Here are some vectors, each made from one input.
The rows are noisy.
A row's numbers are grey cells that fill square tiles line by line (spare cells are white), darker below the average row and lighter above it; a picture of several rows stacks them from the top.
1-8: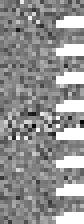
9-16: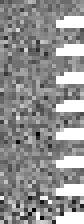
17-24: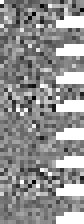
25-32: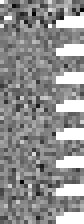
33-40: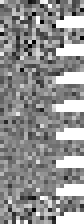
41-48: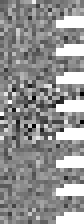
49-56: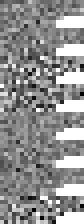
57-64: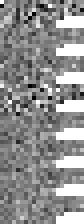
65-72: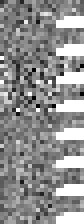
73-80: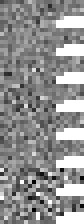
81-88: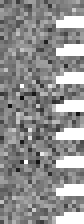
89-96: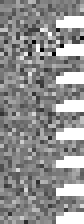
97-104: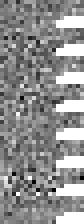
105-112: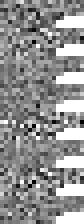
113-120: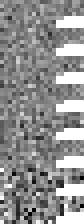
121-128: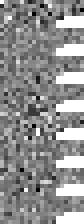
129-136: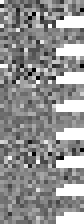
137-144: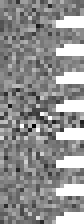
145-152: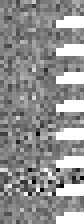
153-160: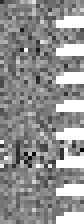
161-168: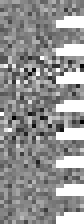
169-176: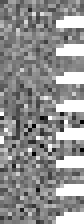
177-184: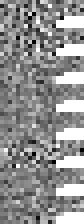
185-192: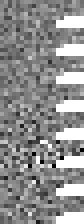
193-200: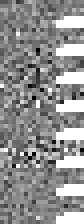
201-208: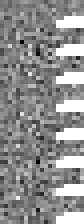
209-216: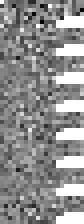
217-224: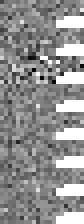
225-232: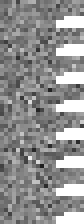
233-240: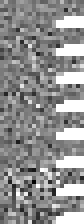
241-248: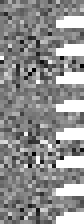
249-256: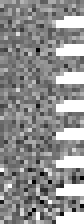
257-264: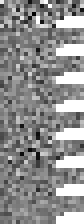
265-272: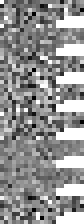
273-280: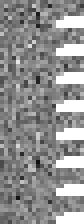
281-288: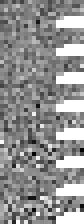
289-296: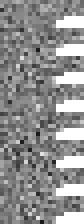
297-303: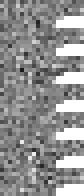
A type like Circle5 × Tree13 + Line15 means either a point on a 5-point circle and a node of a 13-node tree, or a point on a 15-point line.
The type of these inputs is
((Circle6 × Circle6 + Unit) × Line12 + Line4 × Line4) × Line9.
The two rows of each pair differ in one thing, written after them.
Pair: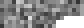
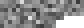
the place on the 12-point line
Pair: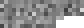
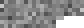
the place on one of the two 6-point circles
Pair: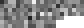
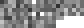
the place on one of the two 6-point circles
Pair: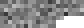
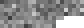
the place on the 12-point line
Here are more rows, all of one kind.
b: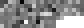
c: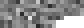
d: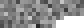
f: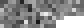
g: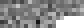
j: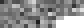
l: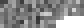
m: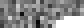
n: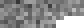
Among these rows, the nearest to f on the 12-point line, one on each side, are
b and l.
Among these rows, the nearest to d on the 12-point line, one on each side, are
c and n.
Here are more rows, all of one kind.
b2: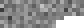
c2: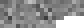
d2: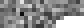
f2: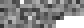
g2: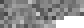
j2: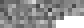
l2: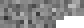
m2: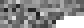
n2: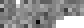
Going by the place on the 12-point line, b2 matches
c2, f2 and j2.
